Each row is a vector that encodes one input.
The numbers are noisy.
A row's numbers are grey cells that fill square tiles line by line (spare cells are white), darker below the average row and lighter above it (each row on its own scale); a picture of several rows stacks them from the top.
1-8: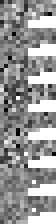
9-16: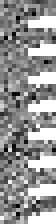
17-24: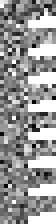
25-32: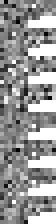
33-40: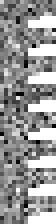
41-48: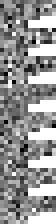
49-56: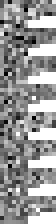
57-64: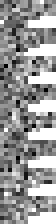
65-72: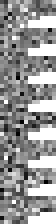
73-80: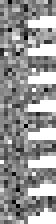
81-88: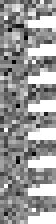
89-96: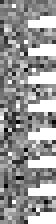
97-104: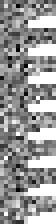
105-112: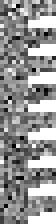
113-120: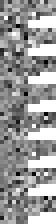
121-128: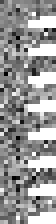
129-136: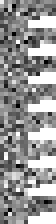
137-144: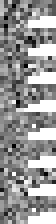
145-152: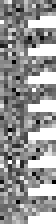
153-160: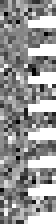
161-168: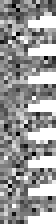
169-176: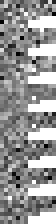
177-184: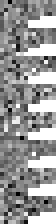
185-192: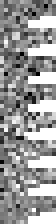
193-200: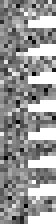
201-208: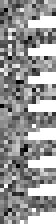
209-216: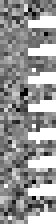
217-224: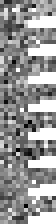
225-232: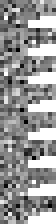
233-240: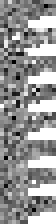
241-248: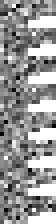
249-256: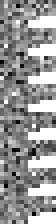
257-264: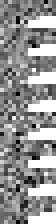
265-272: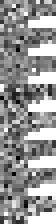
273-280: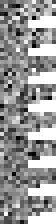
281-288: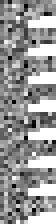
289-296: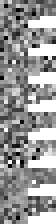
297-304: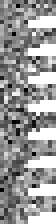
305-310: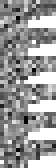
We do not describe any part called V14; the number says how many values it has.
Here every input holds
a value of V14, together with either one of 5 labels, or a point on an 8-point line.
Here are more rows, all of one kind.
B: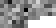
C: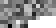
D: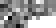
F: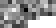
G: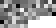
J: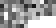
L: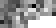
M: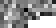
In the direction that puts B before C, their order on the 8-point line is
D, J, F, B, M, G, L, C.
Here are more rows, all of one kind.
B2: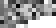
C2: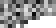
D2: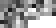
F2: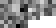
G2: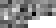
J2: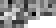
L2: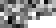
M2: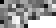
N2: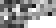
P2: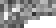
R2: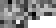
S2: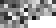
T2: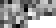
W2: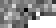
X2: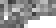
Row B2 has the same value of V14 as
C2, J2, P2 and X2.
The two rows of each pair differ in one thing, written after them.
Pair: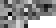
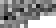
the value of V14
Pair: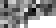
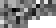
the label
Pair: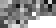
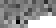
the label
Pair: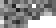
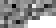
the label
